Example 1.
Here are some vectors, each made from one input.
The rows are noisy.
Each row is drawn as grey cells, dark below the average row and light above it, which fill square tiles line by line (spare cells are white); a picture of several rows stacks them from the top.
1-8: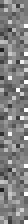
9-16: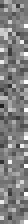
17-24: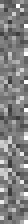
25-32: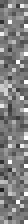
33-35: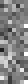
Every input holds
three true/false values.
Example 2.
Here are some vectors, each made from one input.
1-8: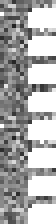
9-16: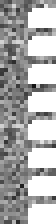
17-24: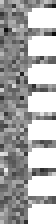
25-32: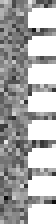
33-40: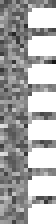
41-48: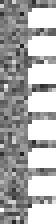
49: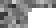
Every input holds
a point on a 3-point line and a point on a 7-point line.
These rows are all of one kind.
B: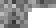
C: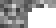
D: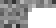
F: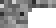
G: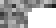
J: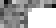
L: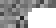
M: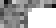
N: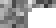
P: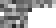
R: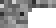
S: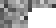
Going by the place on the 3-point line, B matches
N and P.
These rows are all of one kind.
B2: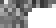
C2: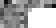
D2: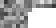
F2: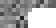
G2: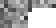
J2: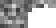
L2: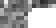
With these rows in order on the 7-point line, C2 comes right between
D2 and F2.
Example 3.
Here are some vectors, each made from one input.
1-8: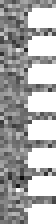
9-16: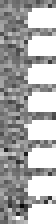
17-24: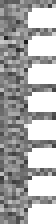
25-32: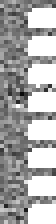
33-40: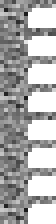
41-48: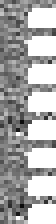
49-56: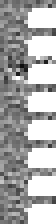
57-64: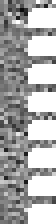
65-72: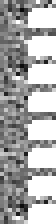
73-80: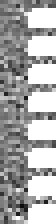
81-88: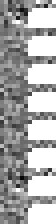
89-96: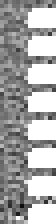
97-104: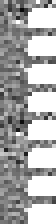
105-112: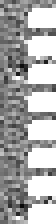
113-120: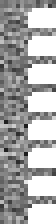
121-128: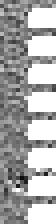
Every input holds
a point on a 13-point line.
